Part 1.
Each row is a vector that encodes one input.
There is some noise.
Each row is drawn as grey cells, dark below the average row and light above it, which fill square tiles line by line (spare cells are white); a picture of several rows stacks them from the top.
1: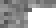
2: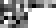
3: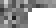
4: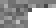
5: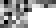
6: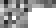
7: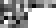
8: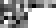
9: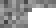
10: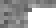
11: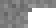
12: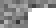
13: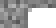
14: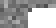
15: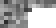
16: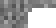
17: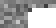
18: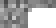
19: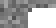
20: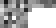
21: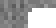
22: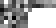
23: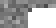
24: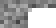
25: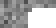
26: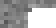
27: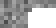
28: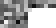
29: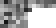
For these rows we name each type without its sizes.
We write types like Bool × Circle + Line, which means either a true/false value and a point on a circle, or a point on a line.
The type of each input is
Line.
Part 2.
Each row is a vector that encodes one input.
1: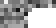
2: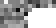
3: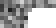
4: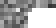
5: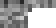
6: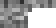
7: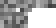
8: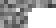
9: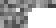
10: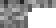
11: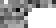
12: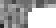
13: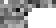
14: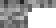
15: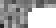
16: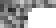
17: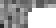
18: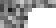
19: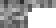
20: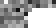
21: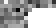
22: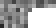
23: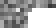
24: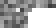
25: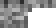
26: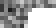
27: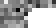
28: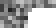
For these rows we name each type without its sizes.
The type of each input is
Line.
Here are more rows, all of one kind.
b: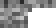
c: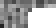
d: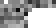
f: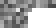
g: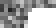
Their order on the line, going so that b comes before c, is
g, f, b, c, d.
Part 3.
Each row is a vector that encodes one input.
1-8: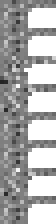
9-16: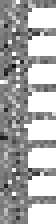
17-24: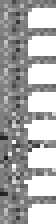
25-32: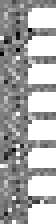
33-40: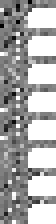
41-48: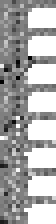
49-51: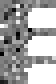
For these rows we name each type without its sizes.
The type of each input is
Label.
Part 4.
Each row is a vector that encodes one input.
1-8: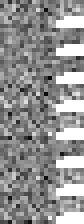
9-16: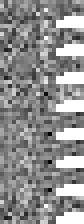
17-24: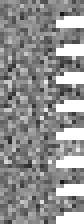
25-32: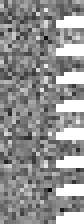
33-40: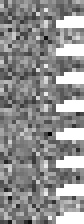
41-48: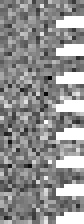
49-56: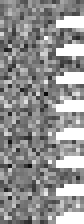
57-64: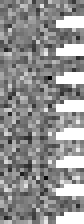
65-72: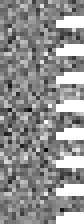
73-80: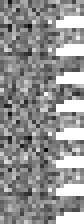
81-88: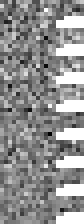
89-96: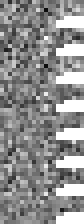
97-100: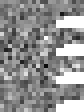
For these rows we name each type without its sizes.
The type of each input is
Line × Line.
